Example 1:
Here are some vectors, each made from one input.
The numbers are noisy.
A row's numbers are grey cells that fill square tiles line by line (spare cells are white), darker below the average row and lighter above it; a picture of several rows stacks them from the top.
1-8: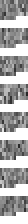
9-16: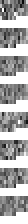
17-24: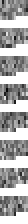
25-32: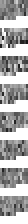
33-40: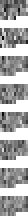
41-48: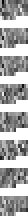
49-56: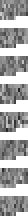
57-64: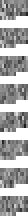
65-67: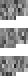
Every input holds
a point on a 5-point line.
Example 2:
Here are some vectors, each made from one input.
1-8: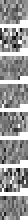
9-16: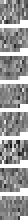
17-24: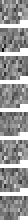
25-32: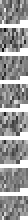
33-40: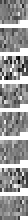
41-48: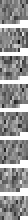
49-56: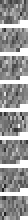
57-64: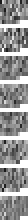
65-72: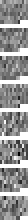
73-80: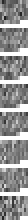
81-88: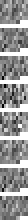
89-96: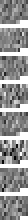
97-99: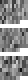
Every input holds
four true/false values.
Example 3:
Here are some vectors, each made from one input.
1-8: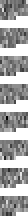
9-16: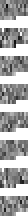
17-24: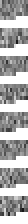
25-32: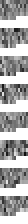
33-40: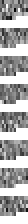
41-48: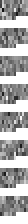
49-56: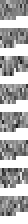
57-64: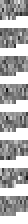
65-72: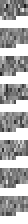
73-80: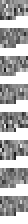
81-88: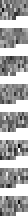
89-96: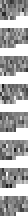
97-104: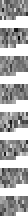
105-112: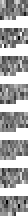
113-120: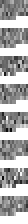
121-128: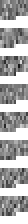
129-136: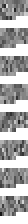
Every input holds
a point on an 11-point circle.
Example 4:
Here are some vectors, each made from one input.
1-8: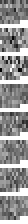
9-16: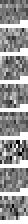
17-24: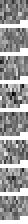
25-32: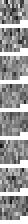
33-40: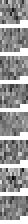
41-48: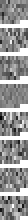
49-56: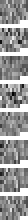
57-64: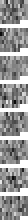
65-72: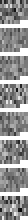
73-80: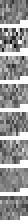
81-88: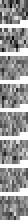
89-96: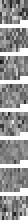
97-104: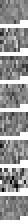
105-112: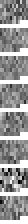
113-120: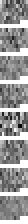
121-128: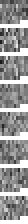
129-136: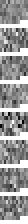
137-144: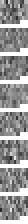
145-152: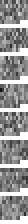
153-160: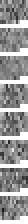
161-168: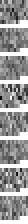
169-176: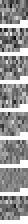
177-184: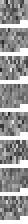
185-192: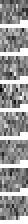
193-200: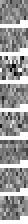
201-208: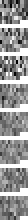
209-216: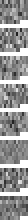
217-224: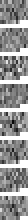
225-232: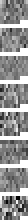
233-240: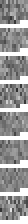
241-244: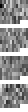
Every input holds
a node of a 15-node tree.
